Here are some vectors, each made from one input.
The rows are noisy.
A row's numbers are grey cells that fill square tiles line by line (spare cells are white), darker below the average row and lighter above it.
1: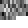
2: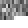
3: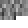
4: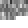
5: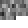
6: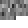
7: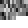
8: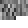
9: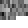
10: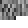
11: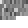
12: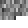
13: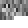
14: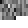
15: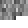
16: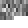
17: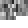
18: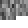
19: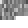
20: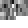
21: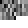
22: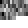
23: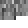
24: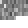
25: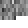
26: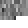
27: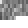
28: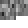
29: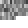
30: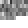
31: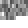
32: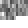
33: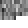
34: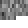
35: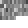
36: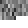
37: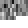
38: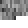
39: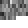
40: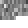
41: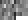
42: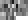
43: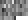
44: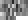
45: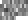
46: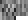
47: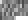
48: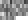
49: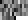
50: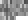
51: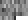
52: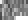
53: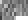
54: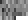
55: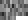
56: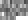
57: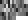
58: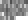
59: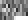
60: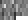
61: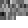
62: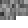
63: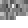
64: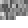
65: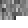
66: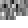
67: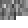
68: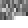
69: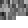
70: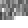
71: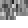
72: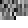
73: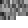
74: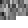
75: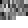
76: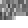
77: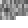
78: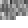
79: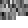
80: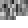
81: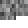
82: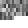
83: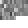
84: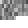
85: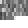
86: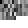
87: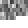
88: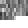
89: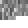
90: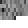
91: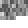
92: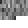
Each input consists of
a point on an 8-point line and a true/false value.
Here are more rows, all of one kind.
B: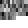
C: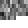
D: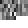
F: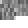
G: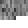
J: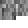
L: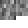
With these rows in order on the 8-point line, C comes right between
B and F.
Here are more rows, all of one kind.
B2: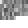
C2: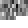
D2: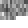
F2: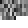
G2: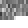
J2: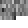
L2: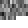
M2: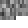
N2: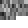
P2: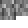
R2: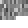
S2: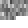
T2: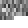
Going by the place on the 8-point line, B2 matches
P2 and R2.
